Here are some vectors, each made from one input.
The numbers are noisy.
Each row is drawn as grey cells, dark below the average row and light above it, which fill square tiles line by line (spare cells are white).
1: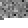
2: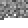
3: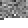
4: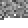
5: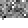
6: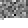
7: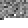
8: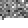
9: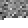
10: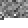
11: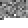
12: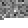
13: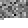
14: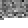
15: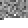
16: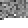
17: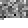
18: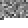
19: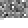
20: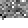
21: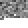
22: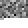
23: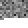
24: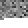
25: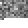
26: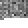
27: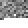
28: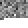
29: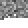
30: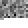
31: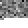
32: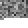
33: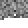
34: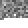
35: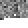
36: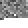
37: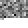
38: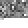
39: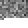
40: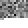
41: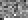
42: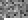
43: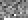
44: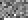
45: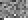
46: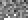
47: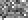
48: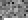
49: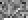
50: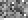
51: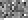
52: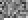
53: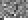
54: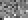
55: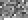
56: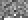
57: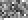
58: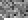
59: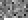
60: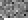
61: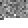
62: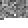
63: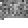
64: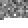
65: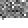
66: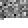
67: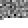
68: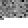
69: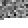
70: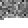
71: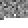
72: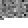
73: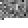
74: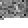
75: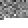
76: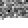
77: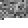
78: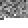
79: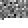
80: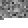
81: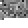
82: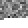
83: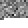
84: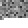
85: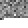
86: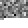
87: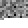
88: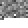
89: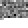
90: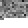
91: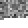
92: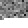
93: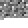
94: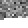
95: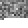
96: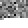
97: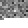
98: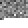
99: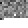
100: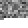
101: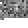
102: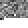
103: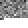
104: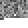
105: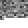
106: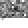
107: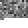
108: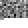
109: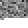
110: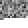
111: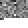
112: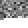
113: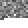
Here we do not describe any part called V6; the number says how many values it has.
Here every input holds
a value of V6, together with either a point on a 5-point line, or a point on an 11-point line.
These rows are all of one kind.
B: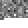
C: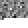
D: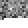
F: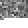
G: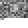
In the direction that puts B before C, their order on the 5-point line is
B, F, G, D, C.
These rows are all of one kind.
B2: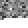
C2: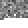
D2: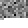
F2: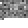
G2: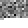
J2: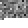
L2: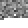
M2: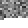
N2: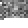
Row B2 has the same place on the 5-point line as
F2 and L2.
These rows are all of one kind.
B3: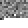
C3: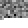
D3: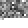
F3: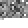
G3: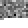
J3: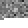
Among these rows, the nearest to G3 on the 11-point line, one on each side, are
B3 and D3.
